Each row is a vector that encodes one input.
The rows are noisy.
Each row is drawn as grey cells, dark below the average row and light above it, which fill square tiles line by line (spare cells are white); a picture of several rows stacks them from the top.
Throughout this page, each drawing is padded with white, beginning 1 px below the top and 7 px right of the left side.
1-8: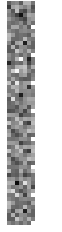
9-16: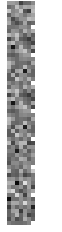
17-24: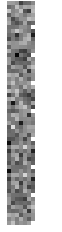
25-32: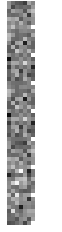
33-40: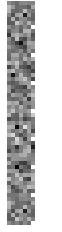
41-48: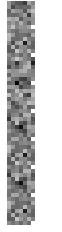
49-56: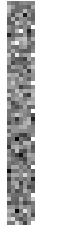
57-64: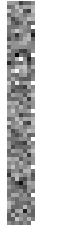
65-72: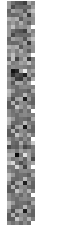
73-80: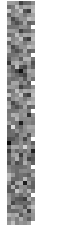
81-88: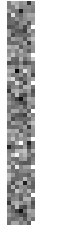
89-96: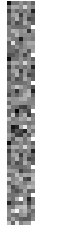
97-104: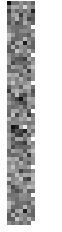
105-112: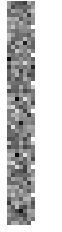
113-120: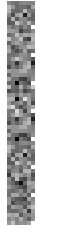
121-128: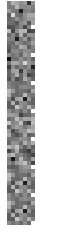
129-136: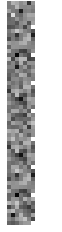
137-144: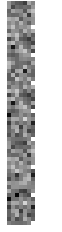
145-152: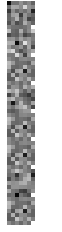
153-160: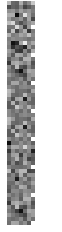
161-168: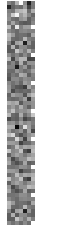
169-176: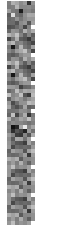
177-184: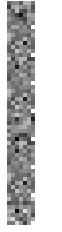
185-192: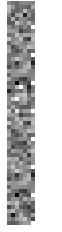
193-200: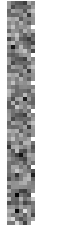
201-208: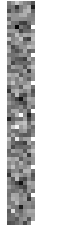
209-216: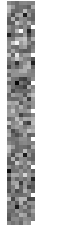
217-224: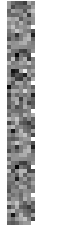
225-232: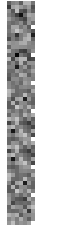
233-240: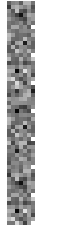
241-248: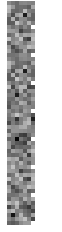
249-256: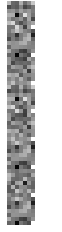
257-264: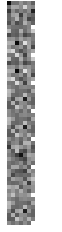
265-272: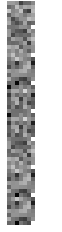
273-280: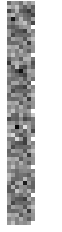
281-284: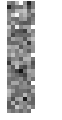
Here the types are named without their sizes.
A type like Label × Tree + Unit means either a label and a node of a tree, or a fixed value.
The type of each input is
Label.
